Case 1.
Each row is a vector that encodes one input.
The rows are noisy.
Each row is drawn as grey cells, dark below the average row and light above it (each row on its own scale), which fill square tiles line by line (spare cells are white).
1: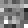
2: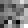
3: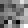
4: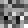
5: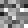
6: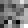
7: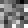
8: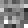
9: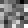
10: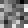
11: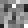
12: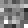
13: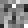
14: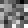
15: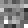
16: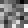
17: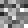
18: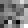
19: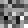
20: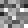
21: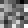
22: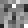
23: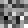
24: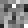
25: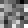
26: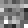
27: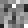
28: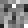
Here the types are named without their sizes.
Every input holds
a label.
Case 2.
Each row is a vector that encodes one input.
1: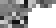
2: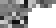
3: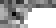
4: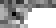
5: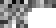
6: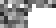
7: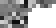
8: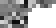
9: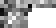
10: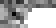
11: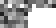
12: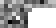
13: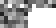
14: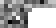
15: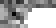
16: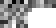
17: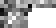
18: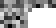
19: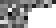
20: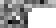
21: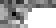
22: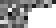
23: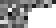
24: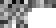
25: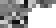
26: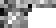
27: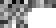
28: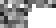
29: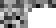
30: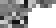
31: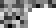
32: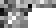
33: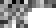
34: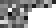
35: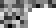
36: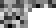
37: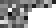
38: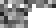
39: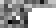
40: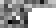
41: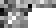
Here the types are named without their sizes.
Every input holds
a point on a line.
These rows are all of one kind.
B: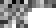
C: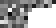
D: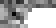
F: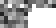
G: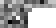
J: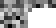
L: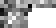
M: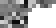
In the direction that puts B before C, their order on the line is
J, D, B, L, F, G, M, C.
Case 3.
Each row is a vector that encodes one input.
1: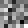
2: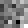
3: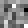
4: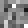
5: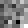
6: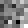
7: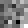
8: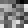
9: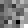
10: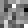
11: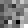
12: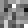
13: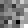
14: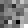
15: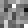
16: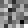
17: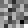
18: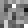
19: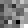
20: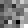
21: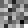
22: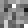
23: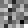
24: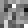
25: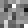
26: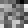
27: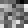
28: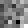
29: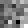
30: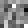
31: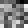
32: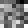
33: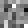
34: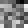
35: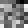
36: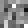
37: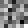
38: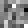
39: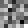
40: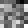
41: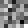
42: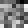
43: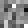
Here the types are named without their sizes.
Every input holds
a label.
